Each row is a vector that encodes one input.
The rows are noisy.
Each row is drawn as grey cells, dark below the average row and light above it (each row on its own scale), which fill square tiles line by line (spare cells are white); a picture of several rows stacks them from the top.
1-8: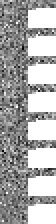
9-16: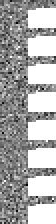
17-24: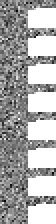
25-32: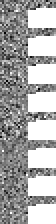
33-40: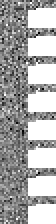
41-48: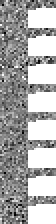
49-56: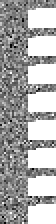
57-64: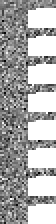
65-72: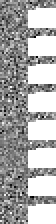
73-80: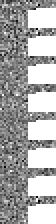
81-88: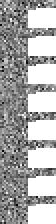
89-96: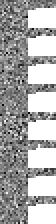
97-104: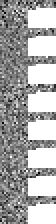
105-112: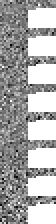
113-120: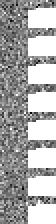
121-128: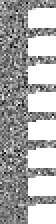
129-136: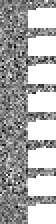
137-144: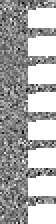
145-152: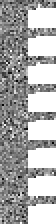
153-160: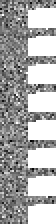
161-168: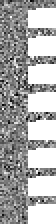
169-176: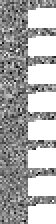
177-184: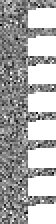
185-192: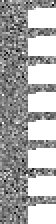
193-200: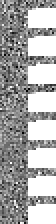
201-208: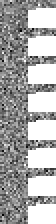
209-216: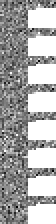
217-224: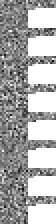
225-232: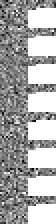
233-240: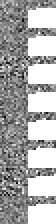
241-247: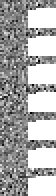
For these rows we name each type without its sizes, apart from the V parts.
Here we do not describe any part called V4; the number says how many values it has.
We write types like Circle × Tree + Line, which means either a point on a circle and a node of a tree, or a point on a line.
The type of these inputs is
Label × Label + (Tree + Unit) × V4.
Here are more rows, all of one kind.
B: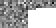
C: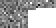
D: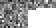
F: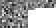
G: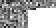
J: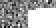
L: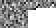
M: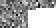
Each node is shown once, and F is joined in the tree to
D and G.
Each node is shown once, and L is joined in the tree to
B.
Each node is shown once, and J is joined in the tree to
M.
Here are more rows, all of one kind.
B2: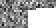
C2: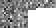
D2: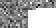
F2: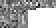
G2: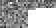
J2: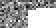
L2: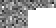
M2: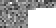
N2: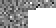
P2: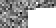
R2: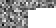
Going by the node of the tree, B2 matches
G2, J2 and R2.
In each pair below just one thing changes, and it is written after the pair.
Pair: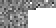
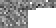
the node of the tree
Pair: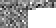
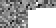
the value of V4
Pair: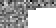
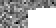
the node of the tree
